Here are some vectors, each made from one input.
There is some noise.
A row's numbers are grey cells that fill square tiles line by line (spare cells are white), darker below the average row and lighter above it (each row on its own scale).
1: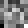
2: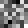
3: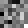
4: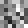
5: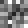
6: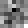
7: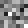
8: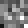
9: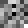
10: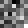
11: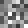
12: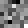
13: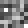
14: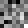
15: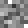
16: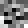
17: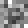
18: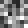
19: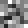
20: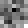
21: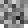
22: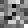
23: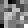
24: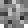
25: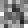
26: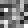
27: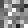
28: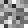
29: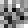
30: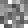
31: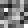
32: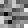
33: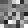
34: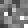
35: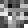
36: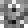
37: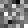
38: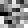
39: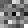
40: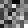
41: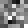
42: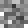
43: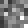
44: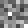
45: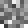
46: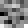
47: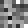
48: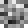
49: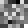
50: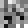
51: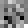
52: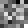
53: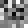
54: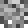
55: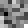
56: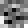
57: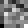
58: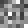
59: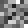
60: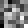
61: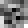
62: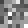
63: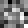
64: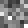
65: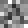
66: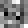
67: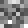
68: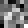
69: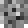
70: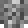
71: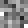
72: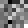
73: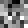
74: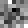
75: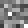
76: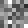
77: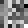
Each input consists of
a list of up to two points on a 5-point line.
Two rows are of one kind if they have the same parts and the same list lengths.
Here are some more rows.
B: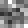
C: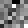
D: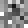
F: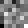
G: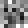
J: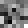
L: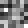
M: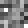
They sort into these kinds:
B, D, G, J
C, F
L, M

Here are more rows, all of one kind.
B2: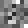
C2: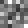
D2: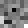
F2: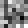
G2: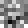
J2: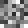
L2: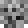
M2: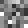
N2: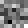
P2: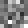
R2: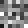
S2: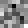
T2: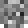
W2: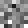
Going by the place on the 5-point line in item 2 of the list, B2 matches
F2, N2, R2 and S2.
